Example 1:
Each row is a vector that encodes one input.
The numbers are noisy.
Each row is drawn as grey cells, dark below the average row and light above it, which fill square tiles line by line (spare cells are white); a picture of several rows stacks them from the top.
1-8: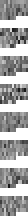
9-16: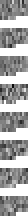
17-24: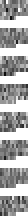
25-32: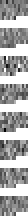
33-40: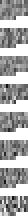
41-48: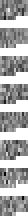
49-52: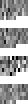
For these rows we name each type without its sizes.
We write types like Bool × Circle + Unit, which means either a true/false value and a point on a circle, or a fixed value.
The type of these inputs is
Tree + Unit.
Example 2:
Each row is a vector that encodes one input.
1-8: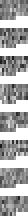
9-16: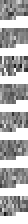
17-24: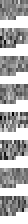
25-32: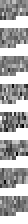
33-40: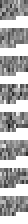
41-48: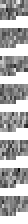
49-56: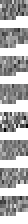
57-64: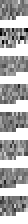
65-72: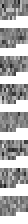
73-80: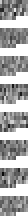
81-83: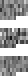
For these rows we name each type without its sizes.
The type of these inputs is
Bool × Bool × Bool × Bool.
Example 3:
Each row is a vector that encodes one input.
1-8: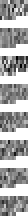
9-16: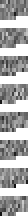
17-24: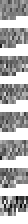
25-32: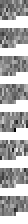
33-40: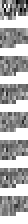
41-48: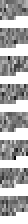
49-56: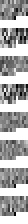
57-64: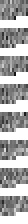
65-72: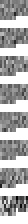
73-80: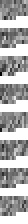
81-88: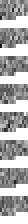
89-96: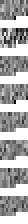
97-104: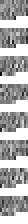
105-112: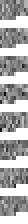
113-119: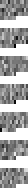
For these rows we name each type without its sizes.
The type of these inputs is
Tree + Unit.
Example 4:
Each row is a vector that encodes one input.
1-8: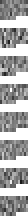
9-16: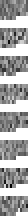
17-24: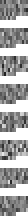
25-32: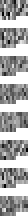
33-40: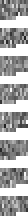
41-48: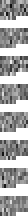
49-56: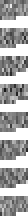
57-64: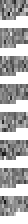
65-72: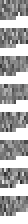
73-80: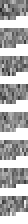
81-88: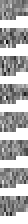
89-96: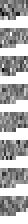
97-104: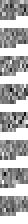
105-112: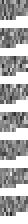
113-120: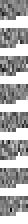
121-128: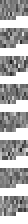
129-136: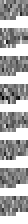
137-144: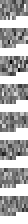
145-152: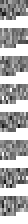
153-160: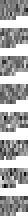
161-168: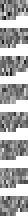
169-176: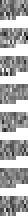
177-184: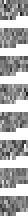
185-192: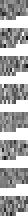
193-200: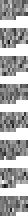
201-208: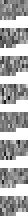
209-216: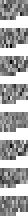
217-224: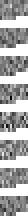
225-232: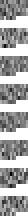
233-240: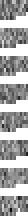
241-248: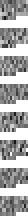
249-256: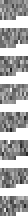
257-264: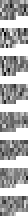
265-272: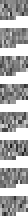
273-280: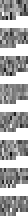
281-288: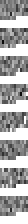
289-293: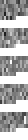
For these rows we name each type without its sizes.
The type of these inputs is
Label.
